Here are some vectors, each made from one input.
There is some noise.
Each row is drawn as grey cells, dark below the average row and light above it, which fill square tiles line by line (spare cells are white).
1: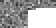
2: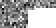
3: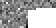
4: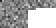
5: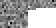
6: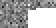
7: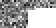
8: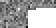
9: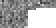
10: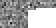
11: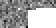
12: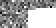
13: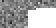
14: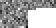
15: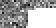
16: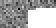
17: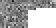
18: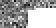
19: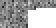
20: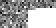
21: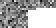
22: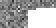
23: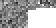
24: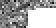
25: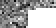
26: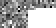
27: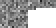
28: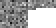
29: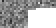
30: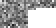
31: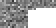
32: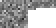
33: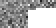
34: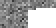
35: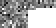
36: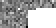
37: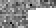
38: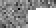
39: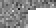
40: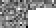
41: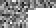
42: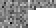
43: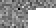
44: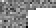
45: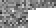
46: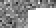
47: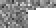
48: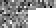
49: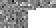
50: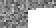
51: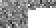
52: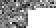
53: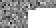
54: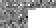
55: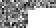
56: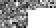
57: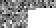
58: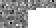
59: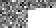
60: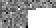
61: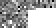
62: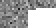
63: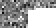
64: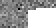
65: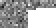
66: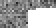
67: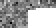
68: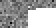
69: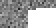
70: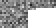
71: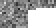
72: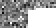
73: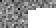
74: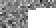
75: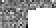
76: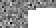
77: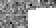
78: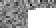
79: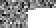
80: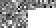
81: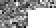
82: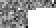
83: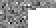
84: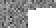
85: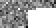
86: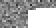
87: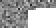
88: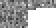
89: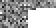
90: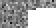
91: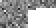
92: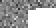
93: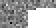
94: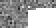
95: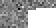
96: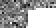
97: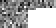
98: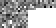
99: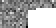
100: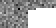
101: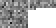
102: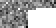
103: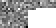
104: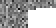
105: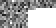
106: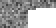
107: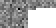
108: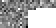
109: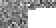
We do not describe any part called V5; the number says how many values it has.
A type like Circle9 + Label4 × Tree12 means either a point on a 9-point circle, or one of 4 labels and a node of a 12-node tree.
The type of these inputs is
(Bool × Label4 + List3(V5)) × Line4.
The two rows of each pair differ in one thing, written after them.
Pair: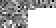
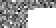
the place on the 4-point line
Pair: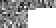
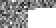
the place on the 4-point line
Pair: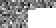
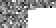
the true/false value
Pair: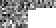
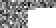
the place on the 4-point line
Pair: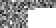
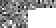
the place on the 4-point line
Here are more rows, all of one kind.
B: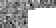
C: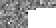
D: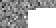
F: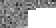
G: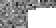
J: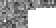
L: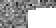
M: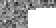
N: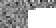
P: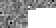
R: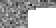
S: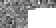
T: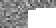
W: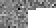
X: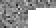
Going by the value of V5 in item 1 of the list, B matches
D, N, T and X.
